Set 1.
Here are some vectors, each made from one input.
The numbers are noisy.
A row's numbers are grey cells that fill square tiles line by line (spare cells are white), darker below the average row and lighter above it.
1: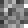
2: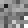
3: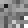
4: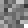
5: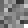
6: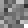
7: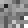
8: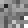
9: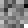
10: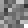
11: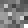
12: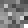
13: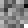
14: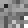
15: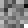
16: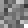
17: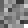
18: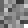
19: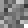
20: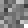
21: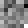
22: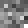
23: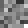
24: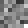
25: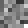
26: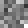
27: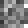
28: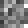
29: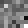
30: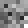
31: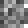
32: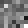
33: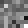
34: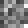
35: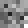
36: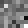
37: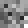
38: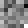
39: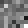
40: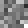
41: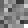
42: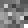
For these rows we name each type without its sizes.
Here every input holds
three true/false values.
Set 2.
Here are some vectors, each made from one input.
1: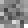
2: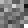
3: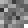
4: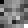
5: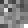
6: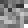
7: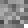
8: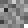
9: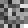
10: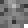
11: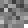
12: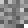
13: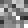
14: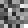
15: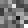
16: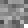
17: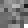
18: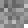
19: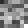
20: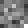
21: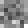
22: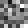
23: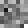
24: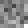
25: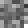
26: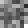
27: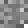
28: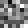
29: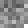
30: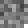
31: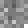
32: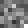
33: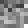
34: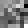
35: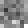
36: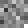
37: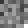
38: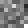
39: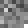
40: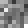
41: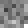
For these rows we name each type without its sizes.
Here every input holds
either a fixed value, or three true/false values.
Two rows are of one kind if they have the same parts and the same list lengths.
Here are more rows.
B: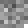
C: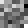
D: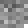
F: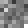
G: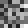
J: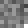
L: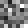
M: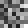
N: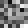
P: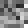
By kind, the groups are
B, C, D, F, J, P
G, L, M, N

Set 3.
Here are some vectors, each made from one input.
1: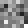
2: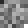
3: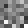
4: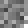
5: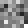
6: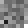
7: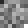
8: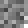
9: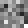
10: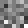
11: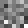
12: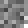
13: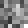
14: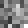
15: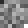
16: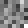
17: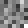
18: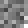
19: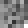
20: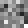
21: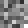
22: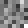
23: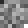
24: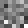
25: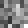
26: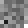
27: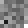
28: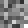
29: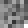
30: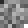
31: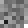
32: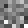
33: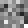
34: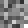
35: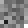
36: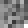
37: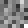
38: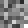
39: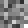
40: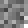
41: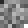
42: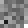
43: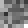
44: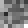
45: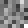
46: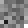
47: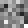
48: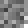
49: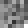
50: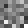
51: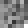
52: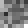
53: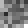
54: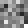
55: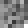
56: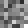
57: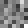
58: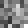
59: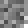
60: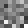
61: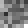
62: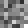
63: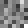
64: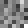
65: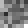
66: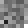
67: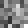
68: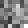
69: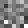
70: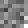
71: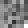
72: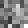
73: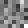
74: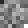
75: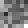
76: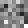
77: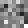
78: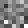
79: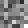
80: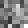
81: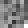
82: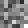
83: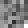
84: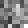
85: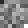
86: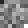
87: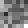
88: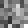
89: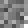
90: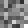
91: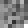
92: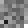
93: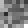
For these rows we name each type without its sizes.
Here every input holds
a point on a line.
